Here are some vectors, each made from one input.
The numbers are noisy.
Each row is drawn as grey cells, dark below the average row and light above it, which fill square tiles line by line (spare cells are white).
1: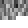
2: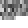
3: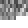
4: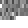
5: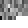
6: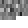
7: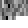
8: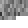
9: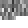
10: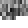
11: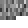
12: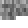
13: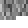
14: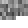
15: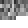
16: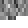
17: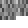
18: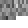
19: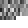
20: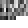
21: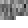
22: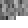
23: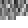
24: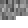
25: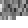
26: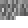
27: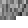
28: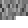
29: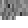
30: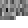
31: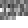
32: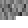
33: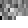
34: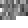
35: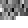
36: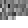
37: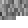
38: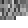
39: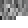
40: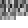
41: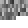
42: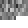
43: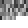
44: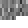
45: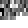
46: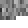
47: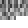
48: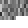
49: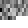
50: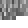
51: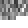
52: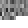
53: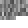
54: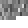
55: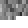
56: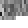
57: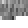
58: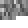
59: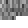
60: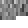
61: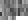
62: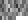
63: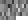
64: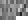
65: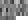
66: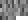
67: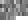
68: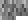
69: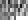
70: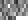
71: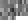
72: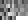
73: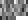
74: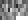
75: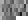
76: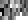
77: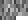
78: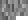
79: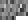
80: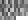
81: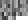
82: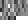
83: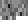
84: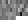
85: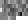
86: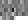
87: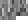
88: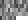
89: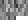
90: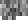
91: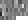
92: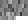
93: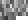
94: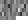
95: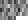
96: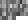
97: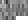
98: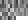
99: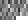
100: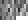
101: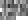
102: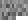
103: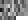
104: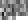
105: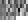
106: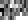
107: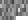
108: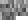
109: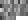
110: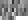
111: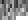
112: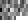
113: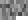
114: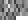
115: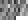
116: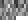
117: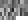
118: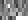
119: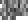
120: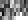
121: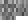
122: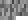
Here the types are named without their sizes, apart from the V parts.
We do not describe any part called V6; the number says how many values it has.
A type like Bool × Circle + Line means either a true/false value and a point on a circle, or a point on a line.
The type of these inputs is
List(Label × V6).
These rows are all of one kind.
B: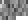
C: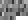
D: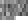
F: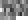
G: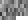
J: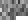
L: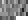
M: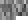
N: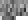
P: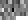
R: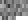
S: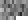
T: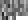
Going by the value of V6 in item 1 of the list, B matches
G and R.
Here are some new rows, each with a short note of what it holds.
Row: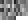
a list of one item
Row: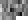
a list of two items
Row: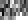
the empty list
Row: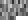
a list of two items
